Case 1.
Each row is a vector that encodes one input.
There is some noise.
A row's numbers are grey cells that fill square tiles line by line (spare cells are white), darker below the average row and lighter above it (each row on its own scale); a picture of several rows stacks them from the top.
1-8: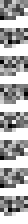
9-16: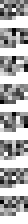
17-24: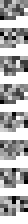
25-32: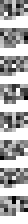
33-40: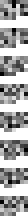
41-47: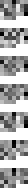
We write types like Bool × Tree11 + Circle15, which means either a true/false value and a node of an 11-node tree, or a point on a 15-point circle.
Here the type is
List2(Line4).
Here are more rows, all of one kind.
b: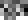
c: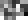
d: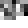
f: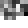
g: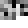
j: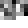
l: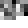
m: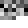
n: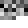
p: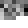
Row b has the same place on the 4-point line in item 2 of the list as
c, f and g.
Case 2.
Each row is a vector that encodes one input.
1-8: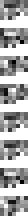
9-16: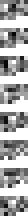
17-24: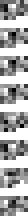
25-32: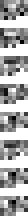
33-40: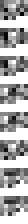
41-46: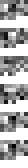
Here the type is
Bool × Line6.
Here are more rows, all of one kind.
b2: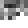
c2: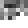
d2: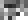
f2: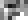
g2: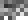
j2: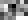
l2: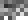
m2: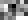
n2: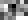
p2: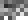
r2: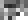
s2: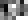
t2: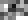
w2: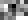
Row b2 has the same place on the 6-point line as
c2, d2 and r2.
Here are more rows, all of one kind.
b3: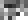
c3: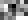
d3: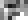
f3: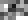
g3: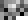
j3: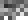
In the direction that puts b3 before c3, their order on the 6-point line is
j3, b3, d3, g3, c3, f3.
